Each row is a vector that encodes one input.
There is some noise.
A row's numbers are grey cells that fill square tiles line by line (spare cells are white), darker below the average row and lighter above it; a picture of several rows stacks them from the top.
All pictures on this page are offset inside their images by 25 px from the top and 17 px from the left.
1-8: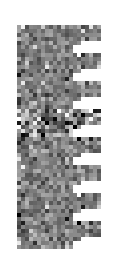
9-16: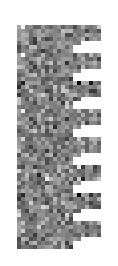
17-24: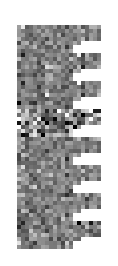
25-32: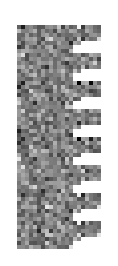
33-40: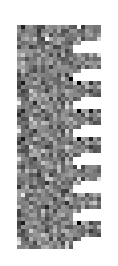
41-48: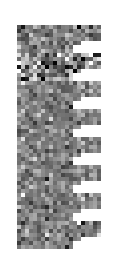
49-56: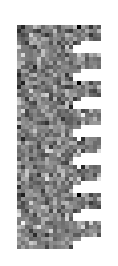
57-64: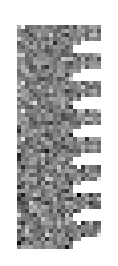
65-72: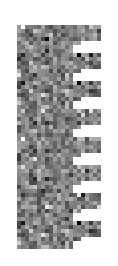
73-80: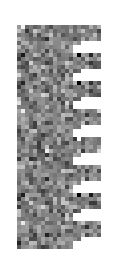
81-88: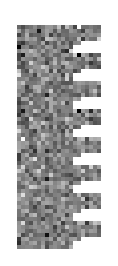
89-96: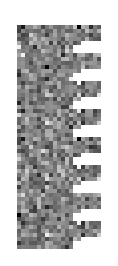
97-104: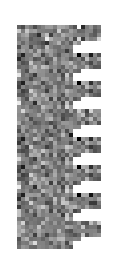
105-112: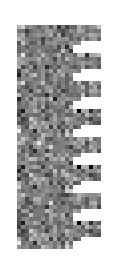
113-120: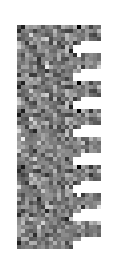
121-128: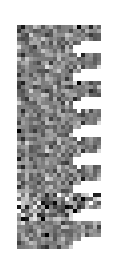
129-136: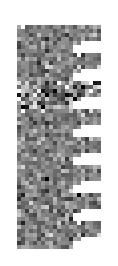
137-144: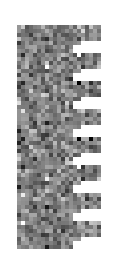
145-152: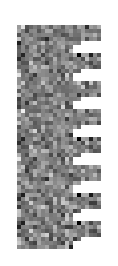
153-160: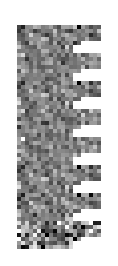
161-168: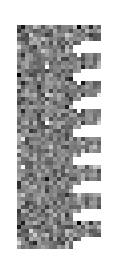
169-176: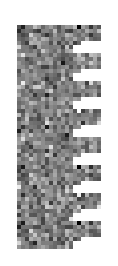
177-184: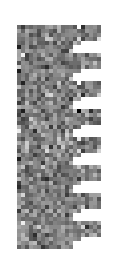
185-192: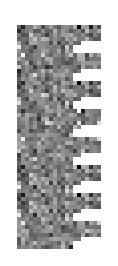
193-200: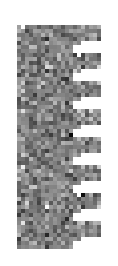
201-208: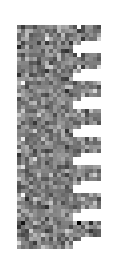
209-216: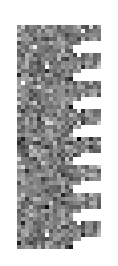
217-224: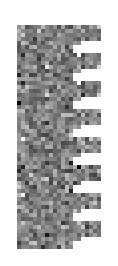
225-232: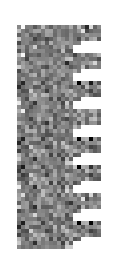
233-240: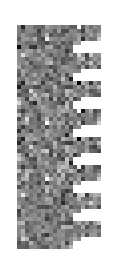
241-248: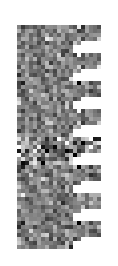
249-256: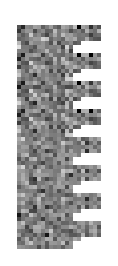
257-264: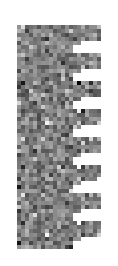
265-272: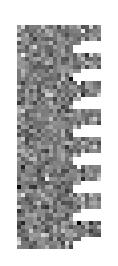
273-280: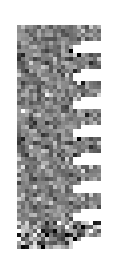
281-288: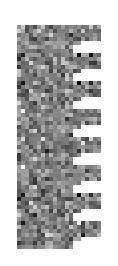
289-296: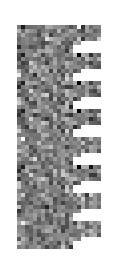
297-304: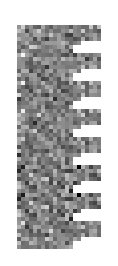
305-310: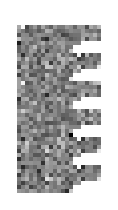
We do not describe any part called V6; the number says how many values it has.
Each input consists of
a list of up to three items, each a true/false value and a value of V6.
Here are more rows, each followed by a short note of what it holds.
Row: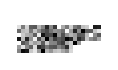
the empty list
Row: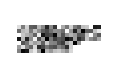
the empty list
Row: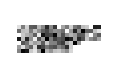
the empty list
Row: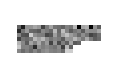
a list of one item
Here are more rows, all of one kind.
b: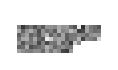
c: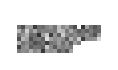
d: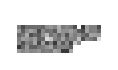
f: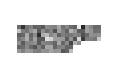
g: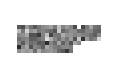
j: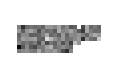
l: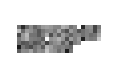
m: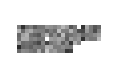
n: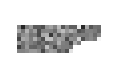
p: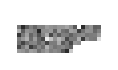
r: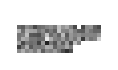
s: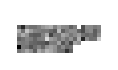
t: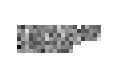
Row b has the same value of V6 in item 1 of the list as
d, j, m and r.
